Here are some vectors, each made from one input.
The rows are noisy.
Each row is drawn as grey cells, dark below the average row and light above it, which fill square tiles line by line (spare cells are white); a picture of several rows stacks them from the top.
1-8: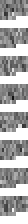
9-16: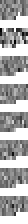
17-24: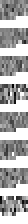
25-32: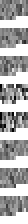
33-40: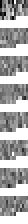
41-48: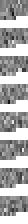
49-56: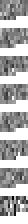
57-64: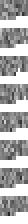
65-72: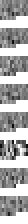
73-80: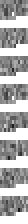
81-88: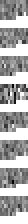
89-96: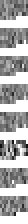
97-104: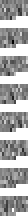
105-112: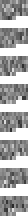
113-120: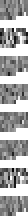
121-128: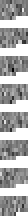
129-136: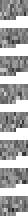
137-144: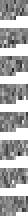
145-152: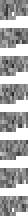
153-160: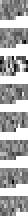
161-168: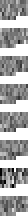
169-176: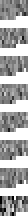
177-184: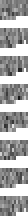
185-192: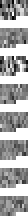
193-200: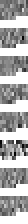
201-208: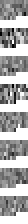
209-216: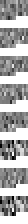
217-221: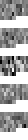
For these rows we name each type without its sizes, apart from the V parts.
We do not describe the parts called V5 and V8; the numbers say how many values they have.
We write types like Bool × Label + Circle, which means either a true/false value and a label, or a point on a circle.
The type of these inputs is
(Bool × Bool × Bool × Bool + Label × V8) × Circle + V5.
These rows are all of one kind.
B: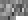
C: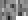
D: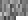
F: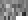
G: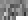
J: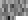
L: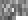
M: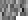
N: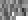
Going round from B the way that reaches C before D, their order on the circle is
B, L, C, J, N, M, D, G, F.
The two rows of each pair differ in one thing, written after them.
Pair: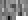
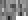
the label
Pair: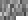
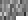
the label
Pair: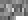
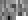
the place on the circle
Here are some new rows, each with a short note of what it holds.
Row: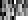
a value of V5
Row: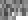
a point on a circle and four true/false values
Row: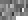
a point on a circle and four true/false values
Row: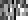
a value of V5
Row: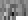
a point on a circle, a label and a value of V8
